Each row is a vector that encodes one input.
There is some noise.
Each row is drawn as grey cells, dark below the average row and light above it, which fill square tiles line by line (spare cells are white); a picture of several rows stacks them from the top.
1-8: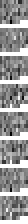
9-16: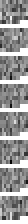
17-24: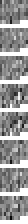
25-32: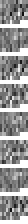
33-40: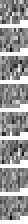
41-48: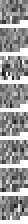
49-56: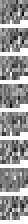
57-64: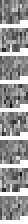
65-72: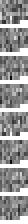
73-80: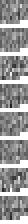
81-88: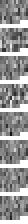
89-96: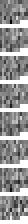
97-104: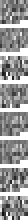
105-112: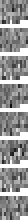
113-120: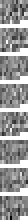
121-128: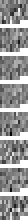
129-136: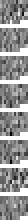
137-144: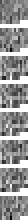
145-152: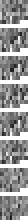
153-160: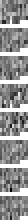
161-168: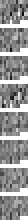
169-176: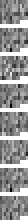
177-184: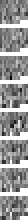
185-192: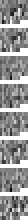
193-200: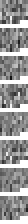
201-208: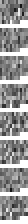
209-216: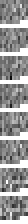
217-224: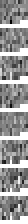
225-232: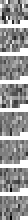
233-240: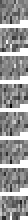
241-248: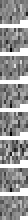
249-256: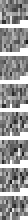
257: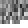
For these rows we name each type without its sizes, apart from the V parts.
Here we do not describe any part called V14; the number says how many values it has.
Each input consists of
either a point on a circle, or a fixed value, or four true/false values and a value of V14.
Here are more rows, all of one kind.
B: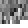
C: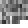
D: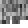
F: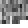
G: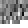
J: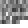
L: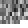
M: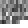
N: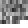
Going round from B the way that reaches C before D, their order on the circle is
B, G, L, J, M, N, C, F, D.
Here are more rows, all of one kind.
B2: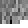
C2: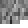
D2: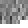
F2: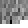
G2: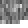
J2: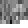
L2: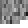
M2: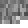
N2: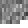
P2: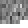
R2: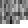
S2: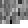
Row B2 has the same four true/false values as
C2 and F2.
